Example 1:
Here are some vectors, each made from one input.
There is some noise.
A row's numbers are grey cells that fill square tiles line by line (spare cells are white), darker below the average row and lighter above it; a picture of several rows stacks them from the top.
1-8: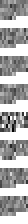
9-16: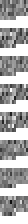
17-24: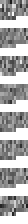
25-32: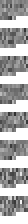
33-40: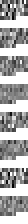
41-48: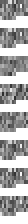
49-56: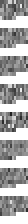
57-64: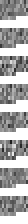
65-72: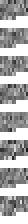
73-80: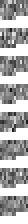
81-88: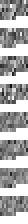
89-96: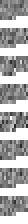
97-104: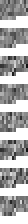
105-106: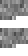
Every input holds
a list of up to two points on a 5-point line.
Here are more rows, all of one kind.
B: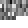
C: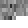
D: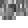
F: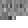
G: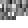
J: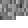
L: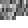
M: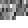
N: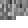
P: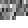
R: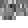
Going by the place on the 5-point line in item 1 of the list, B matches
G, L, M and P.
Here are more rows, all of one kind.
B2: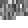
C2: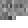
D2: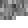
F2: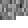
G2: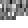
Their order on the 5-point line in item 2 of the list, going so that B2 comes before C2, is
B2, D2, F2, G2, C2.
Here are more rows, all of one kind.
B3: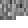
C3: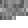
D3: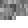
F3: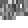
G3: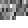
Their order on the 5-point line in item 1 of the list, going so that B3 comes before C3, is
G3, B3, C3, D3, F3.
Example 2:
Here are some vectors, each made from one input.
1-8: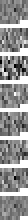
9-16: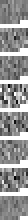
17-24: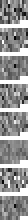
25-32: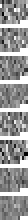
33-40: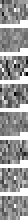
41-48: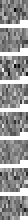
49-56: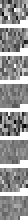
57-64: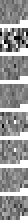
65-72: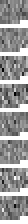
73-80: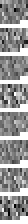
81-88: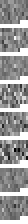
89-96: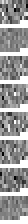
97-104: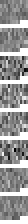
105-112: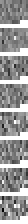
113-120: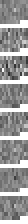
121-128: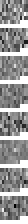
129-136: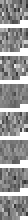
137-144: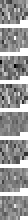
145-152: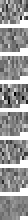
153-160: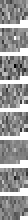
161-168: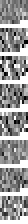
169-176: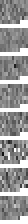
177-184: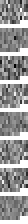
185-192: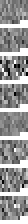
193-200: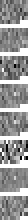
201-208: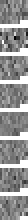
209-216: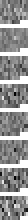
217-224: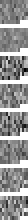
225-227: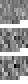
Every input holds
either a point on a 10-point line, or three true/false values.
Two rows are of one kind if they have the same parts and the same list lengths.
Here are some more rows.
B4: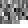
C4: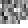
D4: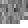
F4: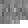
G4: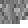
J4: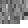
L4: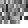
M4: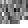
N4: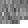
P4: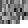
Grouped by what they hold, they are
B4, C4, F4, L4
D4, G4, J4, M4, N4, P4

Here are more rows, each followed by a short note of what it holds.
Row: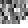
three true/false values
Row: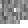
a point on a 10-point line
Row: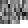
a point on a 10-point line
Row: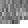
three true/false values
